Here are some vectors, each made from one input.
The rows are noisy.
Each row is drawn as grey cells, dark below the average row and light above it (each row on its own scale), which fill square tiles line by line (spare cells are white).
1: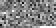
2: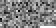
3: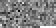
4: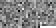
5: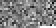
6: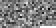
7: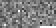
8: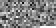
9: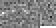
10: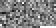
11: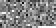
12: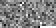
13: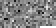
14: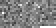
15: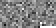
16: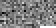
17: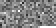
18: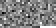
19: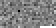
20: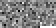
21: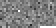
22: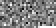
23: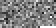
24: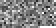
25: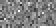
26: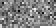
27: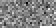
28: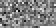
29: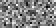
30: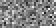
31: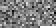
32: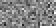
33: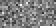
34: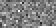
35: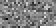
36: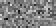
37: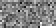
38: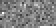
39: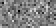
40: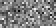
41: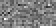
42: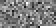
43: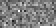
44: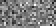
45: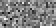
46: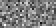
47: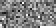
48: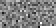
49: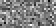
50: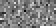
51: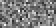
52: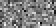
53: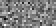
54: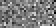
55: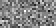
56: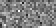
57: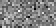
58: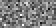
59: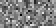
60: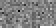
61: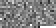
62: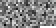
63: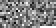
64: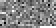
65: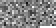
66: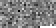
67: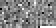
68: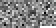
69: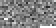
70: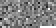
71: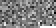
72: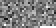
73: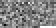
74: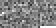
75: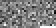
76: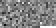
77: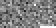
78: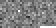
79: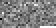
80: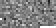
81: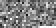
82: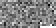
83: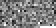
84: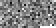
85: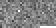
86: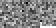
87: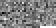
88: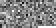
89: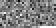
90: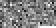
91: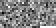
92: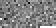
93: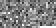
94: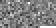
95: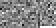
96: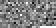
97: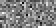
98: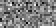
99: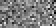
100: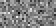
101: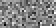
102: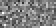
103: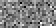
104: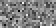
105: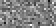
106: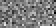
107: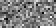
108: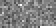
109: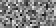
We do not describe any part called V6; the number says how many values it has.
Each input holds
a value of V6, together with either a point on a 5-point line, or a point on a 9-point line.
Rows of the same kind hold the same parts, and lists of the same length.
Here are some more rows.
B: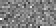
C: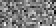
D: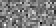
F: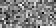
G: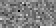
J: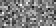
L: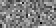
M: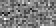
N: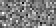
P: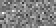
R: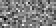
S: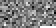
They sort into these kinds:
B, F, G, J, R, S
C, D, L, M, N, P

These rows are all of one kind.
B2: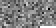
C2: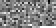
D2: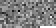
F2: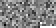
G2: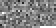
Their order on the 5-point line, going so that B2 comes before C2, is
D2, B2, G2, F2, C2.
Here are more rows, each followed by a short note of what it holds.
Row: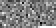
a point on a 9-point line and a value of V6
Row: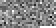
a point on a 5-point line and a value of V6
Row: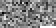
a point on a 9-point line and a value of V6
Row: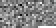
a point on a 9-point line and a value of V6
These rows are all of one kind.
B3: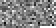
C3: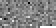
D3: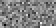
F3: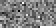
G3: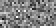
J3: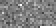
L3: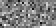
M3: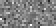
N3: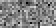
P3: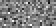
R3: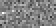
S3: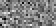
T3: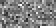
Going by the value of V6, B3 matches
C3, M3, P3 and S3.
